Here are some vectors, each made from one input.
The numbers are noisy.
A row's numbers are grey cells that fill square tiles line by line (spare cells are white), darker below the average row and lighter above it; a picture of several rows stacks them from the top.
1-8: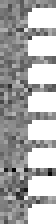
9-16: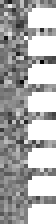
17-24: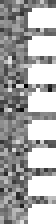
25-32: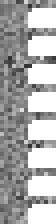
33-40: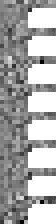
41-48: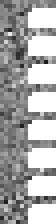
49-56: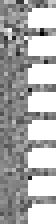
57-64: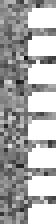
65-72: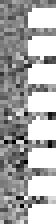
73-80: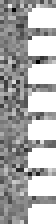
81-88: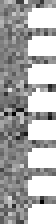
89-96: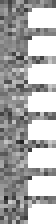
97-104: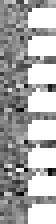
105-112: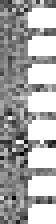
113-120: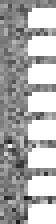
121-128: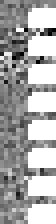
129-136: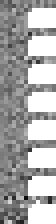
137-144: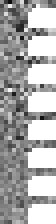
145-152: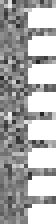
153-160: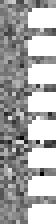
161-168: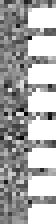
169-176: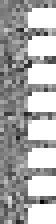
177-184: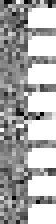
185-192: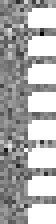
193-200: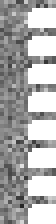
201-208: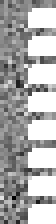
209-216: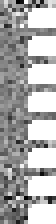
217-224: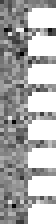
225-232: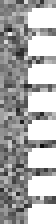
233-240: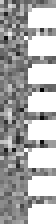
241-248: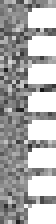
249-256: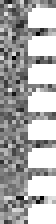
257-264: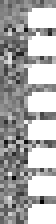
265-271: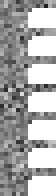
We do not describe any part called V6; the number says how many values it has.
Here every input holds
either one of 4 labels, three true/false values and a value of V6, or a node of an 11-node tree.
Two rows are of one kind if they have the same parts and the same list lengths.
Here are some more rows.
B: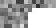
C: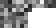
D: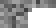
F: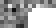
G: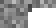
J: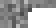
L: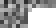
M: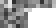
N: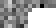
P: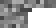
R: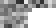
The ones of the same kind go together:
B, C, D, G, J, P, R
F, L, M, N

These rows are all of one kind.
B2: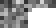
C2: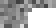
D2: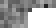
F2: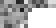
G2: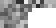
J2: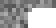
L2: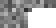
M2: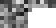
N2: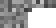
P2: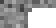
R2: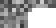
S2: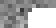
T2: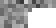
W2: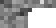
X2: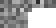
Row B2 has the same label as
C2, J2, L2 and T2.
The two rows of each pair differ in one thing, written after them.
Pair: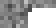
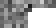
the label
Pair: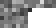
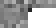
one of the three true/false values
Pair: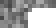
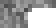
one of the three true/false values
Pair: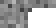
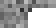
one of the three true/false values
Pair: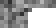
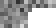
the label
